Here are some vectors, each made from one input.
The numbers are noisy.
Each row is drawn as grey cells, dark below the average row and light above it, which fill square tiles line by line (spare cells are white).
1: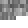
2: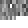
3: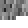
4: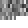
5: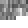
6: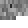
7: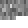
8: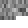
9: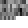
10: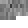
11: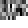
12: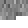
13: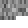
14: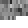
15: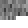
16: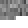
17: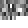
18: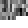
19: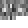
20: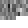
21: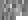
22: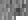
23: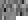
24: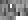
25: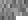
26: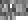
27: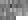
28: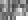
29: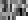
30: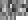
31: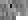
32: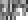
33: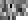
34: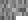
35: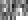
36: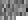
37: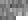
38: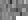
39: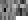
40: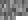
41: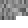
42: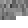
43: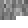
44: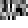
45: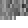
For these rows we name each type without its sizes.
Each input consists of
a point on a line, together with either a fixed value, or a node of a tree.
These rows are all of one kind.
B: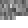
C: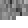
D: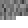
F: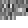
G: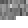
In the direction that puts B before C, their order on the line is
G, B, D, C, F.
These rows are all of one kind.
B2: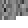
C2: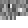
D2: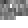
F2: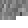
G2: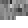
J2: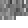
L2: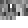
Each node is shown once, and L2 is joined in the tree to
C2.
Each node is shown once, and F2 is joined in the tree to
C2, D2 and G2.
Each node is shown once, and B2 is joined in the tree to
D2.
